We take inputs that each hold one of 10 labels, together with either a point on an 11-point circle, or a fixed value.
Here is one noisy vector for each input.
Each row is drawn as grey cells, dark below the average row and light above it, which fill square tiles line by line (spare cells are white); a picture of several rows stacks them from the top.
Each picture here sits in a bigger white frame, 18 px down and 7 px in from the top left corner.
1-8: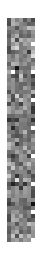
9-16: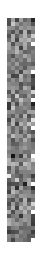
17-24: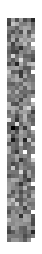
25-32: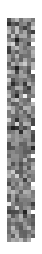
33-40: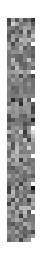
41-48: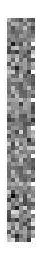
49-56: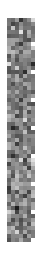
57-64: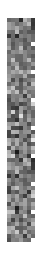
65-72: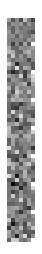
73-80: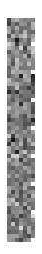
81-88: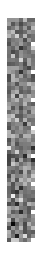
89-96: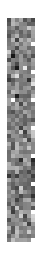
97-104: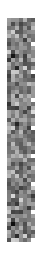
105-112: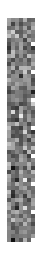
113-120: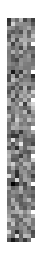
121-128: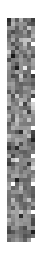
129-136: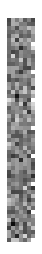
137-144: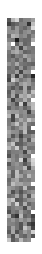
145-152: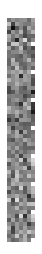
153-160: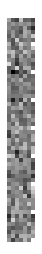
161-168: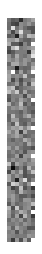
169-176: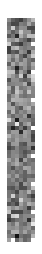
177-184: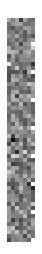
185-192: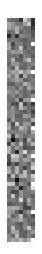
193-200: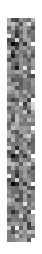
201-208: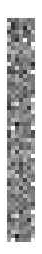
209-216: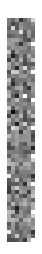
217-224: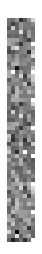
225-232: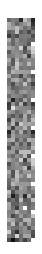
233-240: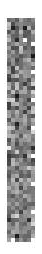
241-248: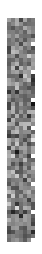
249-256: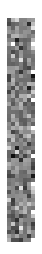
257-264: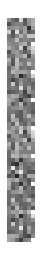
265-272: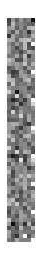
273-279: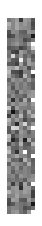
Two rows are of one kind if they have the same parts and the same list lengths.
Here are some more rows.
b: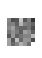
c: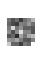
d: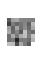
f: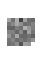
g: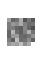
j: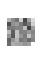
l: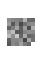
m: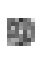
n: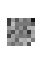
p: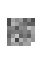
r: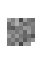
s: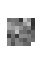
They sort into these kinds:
b, c, d, n, s
f, g, j, l, m, p, r

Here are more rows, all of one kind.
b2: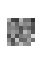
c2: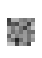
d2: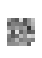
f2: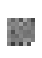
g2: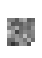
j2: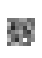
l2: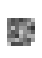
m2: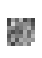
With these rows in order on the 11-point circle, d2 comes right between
b2 and j2.
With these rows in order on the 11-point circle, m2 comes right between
g2 and l2.
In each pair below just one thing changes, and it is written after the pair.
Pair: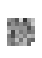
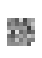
the place on the 11-point circle
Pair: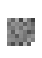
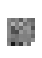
the place on the 11-point circle
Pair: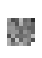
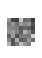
the place on the 11-point circle
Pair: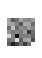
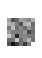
the place on the 11-point circle
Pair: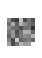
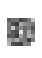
the label
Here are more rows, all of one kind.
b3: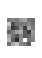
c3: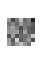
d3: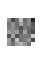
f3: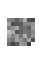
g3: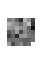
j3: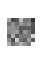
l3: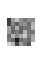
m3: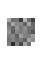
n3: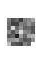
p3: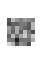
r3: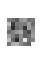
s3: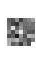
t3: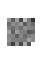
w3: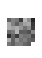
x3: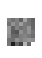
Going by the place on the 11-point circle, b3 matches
c3, d3, s3 and t3.
